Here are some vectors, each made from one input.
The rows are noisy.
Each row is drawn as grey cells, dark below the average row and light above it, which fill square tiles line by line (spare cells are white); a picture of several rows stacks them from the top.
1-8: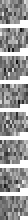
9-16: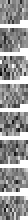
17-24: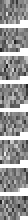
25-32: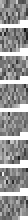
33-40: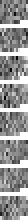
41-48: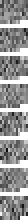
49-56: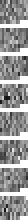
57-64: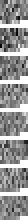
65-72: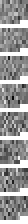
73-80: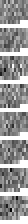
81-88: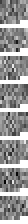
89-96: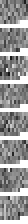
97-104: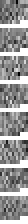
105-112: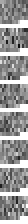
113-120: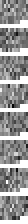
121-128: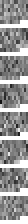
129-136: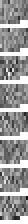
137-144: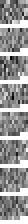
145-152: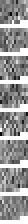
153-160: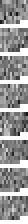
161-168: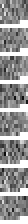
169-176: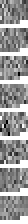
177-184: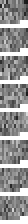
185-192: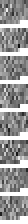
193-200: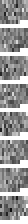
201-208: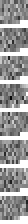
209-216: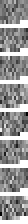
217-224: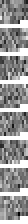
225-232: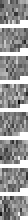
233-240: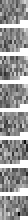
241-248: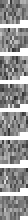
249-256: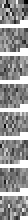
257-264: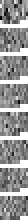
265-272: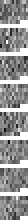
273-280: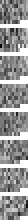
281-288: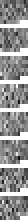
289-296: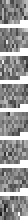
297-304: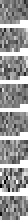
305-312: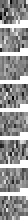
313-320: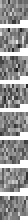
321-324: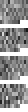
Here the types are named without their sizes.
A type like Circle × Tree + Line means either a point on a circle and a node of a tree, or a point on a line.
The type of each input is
Bool × Circle + Label.
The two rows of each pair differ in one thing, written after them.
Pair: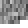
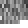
the true/false value
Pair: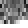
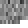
the true/false value
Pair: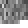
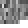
the place on the circle
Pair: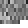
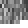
the true/false value
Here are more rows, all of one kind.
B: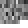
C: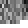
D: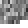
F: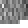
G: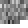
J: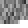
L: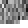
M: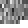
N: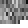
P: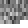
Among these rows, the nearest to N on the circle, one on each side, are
G and L.
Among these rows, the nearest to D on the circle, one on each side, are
L and M.
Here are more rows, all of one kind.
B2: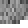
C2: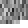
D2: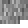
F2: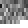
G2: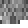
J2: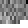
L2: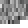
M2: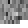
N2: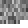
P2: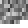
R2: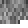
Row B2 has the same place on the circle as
C2, D2 and N2.
